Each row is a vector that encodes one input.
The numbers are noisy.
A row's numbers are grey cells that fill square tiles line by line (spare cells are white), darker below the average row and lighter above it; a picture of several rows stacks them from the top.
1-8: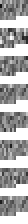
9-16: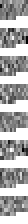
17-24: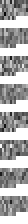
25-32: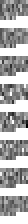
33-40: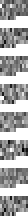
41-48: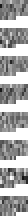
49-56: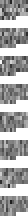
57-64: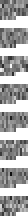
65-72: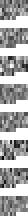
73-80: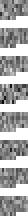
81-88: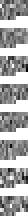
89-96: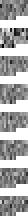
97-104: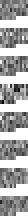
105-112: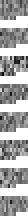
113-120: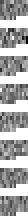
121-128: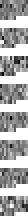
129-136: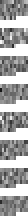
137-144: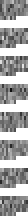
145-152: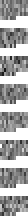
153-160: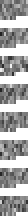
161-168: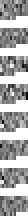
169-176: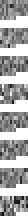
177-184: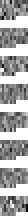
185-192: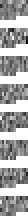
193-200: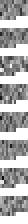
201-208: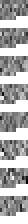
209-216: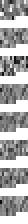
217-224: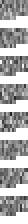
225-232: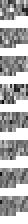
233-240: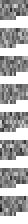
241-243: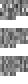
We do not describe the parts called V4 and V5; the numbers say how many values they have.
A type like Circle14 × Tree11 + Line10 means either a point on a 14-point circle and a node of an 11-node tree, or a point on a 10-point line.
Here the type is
(Bool × Line9 + V4) × V5 + Line7.
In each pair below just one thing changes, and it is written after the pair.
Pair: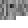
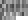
the true/false value
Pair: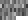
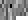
the value of V5
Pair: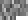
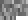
the place on the 9-point line
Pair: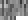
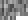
the place on the 9-point line
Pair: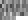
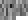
the true/false value
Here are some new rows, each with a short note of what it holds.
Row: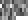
a value of V4 and a value of V5
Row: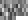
a value of V4 and a value of V5
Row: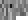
a point on a 9-point line, a true/false value and a value of V5
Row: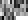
a point on a 7-point line
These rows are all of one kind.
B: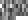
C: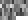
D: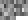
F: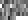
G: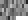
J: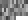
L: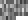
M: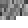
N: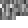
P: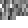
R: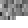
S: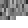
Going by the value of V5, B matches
C, F, N and P.
